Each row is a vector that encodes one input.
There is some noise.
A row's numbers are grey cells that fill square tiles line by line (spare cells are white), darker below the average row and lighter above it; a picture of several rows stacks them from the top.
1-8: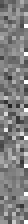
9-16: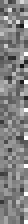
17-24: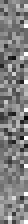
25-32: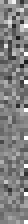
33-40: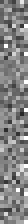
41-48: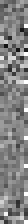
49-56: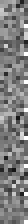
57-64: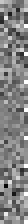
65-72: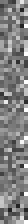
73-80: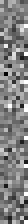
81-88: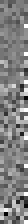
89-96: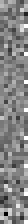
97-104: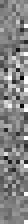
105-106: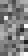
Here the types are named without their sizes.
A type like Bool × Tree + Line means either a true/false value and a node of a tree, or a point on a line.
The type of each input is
Label × Label + Line.
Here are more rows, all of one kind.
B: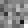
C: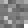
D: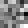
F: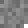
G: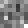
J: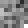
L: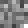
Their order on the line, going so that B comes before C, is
L, D, B, F, G, C, J.
